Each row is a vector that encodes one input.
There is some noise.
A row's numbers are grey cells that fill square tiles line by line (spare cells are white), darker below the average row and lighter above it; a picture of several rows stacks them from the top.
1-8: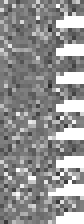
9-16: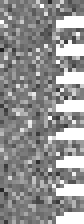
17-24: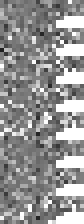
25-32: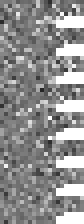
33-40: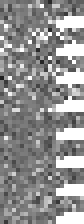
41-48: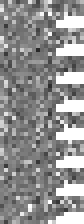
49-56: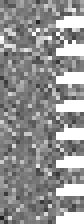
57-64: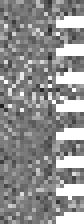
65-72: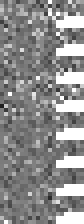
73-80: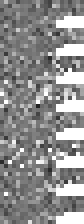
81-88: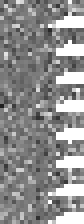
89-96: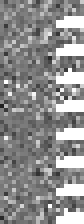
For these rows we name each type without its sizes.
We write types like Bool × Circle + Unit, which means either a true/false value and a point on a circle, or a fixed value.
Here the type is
Circle + Tree.
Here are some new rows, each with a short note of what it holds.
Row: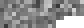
a point on a circle
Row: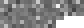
a node of a tree
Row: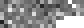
a point on a circle
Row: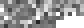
a point on a circle
